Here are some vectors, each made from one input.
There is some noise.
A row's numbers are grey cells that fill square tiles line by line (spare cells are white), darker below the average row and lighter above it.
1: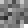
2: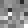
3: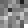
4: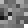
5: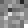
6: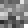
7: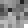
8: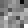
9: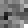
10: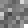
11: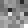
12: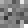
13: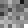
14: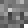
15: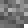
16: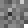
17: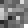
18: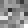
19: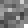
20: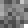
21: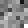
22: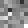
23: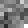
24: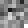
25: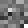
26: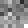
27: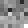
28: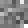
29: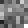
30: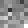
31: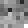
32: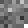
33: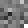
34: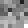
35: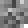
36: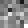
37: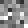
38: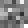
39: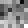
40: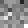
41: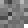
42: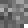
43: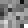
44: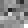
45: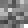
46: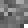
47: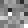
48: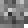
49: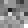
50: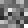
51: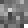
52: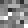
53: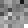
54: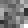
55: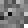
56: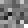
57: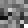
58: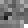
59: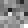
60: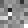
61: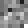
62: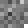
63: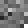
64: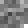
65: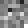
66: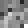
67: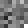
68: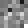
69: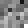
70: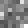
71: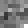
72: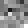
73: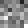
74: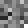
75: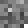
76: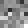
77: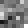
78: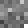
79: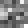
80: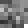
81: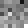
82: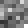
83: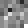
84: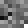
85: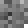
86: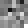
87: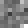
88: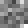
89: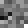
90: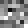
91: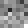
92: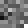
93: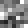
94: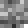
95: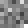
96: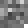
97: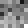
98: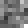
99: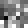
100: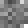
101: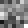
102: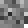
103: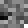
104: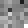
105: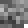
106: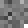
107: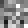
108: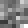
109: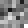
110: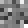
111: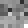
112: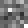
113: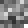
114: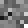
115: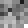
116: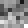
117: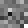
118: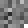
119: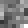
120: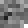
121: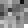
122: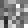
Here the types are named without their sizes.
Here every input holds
a list of items, each a point on a line and a true/false value.
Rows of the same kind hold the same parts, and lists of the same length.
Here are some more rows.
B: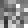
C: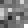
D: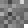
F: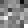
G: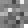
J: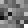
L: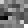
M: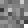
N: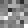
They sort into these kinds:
B
C, D, G, J, L, M
F, N

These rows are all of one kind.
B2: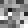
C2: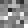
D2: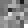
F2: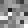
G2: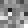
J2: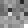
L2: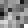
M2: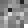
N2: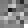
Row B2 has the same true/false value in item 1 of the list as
F2, G2 and J2.
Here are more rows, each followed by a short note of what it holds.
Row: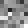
a list of one item
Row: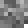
a list of two items
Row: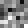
a list of one item
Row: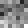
a list of one item
